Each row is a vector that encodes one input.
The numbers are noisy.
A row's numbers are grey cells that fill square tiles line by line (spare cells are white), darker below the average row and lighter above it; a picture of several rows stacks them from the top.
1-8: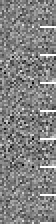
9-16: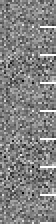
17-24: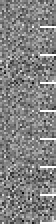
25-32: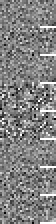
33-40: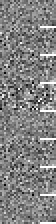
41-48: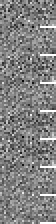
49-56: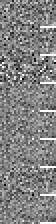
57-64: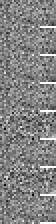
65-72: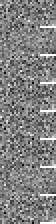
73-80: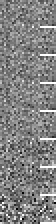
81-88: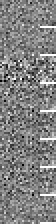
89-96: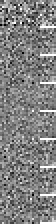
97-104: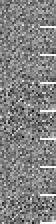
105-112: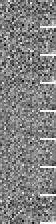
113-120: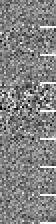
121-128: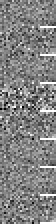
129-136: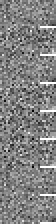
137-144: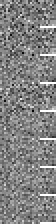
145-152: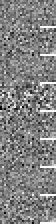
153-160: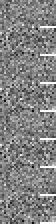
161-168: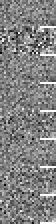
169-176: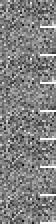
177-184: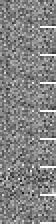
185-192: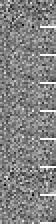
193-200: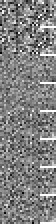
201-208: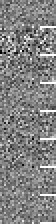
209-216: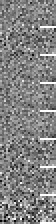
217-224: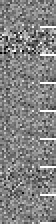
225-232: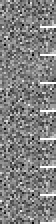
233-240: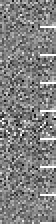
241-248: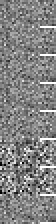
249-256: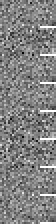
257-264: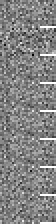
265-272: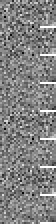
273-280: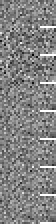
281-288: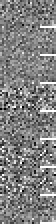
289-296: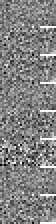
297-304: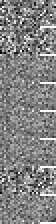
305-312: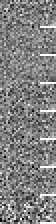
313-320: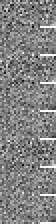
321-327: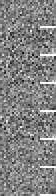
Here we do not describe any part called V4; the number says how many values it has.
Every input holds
either a point on a 12-point line, or four true/false values, or a value of V4.
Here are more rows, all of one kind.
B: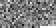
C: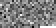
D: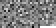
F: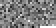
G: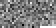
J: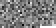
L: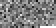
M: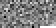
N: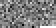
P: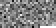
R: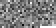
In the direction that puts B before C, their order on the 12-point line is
J, R, G, B, N, F, L, C, P, M, D.
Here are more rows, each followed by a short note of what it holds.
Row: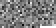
a point on a 12-point line
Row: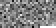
a point on a 12-point line
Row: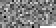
a point on a 12-point line
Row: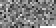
a point on a 12-point line
